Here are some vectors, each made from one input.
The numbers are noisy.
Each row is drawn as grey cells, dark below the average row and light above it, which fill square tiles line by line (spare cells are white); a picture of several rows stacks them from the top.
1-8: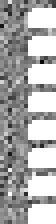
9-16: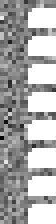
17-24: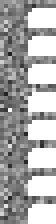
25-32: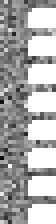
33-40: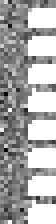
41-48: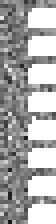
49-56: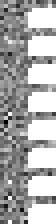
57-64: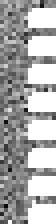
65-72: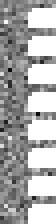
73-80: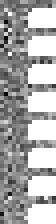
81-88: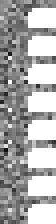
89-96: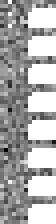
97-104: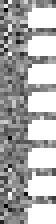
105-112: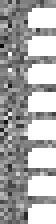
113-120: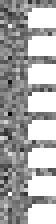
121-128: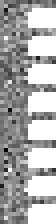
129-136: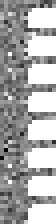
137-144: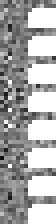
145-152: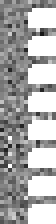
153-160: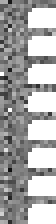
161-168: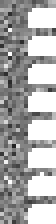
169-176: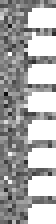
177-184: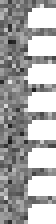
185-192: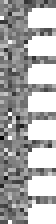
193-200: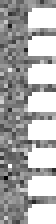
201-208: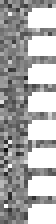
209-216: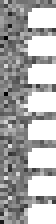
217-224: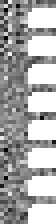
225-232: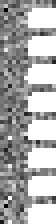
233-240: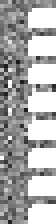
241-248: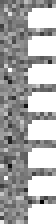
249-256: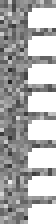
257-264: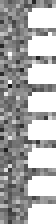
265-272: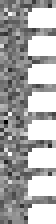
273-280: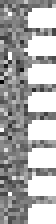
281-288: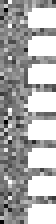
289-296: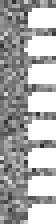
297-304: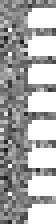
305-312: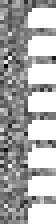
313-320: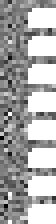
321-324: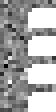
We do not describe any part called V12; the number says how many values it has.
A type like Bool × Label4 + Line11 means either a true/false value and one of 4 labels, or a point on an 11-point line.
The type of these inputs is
(Line6 + V12) × Line8.
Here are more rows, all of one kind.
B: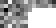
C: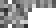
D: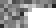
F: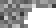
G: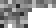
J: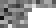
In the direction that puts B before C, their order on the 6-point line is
F, D, B, J, C, G.
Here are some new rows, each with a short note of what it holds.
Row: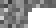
a point on an 8-point line and a value of V12
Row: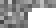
a point on an 8-point line and a value of V12
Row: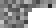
a point on an 8-point line and a value of V12
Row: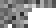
a point on a 6-point line and a point on an 8-point line
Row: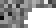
a point on a 6-point line and a point on an 8-point line
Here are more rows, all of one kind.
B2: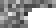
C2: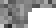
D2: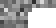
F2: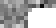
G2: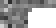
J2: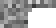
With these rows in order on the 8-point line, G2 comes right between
C2 and J2.
